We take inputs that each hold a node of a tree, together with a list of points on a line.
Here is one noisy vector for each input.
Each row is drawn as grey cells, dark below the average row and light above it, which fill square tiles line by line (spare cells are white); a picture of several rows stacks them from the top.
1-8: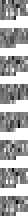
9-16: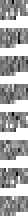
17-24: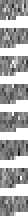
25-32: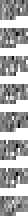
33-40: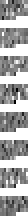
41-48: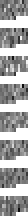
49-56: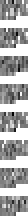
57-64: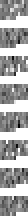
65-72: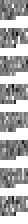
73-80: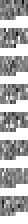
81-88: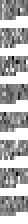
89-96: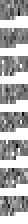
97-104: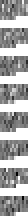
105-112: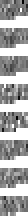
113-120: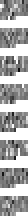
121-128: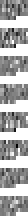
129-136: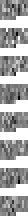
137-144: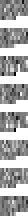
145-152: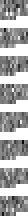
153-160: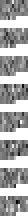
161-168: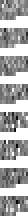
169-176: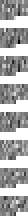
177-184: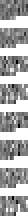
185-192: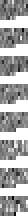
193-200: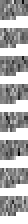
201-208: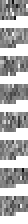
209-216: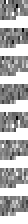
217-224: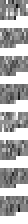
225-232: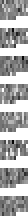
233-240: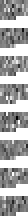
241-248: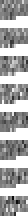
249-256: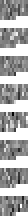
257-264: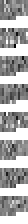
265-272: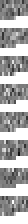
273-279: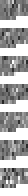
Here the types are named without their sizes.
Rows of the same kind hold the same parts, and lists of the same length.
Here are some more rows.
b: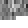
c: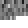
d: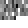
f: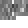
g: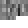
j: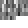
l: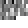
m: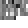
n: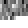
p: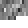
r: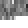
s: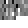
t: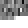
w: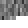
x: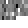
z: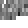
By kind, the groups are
b, j, n, p, z
c, f, g, r, t, w
d, l, m, s, x

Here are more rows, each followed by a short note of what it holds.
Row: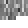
a node of a tree, together with a list of one item
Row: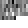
a node of a tree, together with the empty list
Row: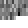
a node of a tree, together with a list of two items
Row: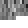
a node of a tree, together with a list of two items
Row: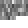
a node of a tree, together with a list of one item
